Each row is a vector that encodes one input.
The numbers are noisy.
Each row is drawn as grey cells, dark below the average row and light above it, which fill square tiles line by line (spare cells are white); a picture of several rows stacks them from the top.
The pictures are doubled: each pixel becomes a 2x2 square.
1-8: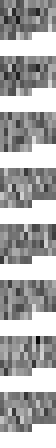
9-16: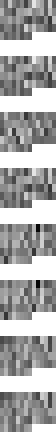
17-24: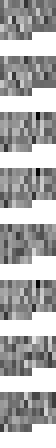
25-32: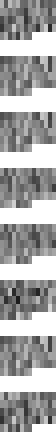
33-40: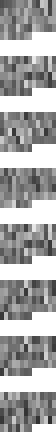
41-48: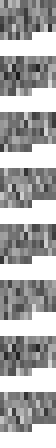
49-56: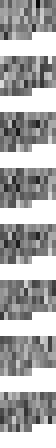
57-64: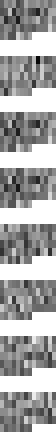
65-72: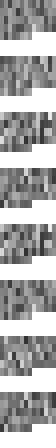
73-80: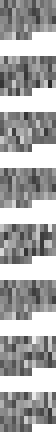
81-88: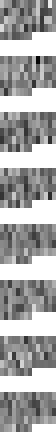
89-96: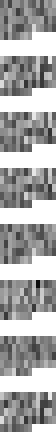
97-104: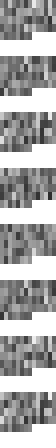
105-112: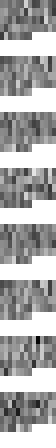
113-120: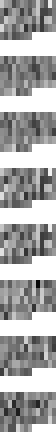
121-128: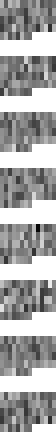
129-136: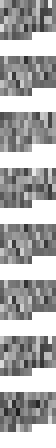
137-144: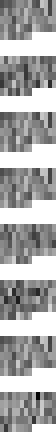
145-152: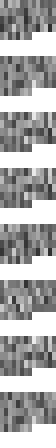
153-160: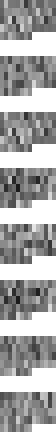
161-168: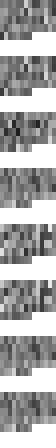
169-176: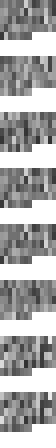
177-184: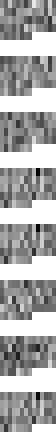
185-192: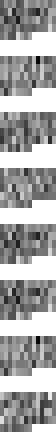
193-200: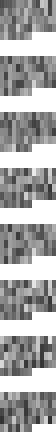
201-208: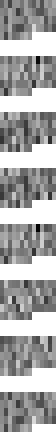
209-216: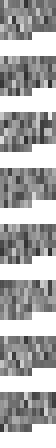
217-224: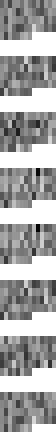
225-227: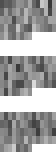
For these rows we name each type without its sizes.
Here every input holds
a label.
